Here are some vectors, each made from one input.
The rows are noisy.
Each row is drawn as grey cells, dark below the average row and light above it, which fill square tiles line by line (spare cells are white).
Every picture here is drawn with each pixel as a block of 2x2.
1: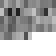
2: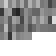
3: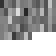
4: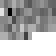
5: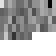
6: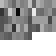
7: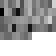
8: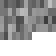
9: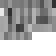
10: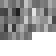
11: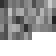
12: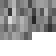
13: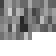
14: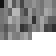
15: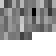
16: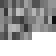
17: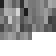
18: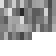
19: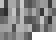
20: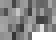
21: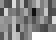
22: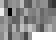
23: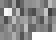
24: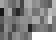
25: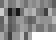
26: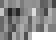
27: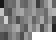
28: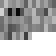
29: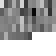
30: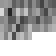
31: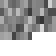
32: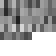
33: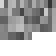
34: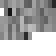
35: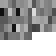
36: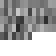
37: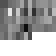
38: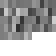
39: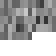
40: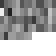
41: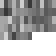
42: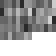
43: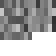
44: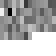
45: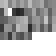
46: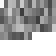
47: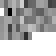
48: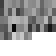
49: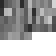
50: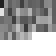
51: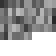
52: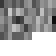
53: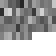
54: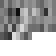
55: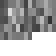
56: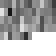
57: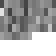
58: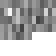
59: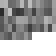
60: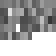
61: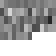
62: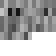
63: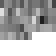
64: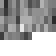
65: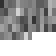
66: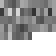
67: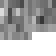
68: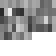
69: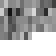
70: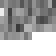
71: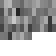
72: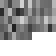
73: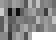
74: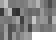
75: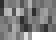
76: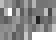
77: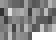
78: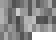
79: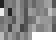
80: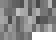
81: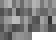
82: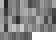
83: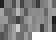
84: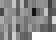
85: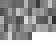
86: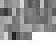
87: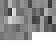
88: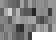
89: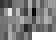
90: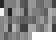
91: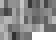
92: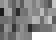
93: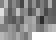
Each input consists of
one of 4 labels, together with either one of 7 labels, or a point on a 5-point line.
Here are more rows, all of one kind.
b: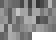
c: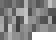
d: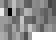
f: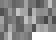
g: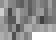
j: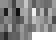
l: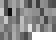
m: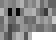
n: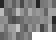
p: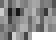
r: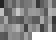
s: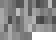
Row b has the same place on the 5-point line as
l, n, r and s.
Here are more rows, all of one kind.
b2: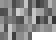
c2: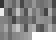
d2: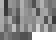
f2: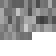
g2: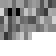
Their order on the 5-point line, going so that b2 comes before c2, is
d2, b2, f2, c2, g2.
